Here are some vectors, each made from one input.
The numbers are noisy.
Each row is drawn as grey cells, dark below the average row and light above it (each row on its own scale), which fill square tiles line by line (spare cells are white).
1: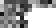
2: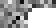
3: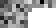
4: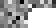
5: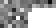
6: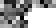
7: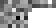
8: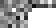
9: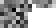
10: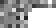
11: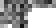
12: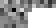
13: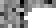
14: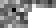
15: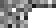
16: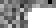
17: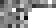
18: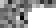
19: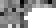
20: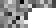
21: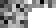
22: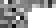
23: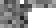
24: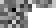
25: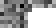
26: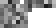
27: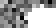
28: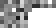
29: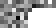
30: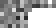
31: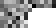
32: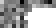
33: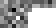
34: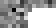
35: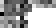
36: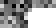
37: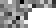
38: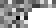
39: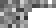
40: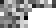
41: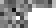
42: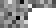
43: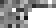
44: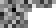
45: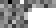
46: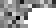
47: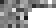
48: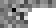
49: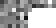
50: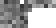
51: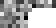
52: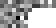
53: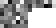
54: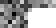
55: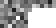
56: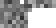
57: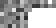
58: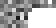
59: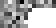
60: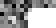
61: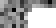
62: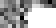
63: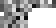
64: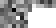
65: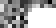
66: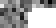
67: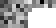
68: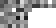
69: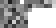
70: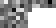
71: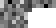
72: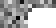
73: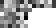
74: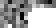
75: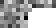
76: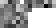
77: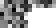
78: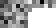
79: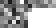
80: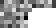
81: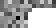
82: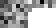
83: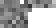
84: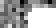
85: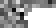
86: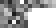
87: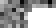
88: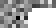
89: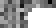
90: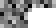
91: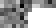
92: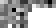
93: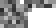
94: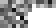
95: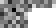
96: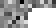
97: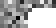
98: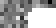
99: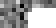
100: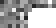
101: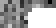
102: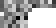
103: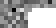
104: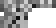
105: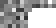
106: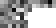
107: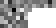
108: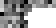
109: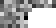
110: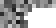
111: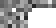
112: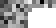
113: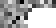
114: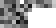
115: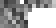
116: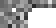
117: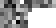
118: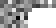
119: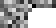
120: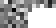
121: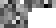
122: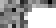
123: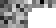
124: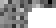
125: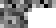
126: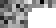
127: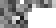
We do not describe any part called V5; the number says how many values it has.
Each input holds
a list of up to two items, each a true/false value and a value of V5.
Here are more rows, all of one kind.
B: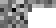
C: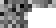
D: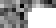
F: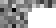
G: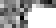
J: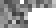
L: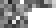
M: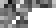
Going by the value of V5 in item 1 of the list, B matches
F and J.
